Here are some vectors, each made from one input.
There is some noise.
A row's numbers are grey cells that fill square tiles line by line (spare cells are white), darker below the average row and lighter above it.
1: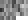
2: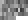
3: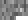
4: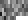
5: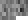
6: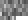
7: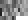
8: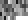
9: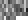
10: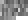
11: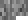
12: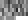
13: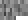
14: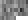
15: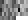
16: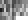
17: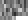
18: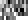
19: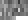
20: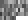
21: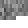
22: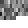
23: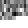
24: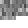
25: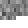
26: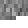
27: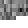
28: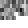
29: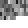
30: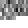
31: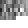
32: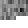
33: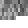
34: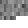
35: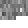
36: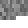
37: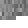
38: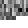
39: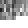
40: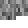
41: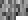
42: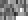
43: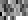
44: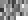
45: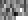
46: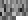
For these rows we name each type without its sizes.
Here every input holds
a list of points on a line.
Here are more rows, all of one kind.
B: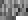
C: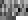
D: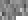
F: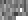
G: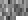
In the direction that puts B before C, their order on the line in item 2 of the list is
F, B, C, G, D.
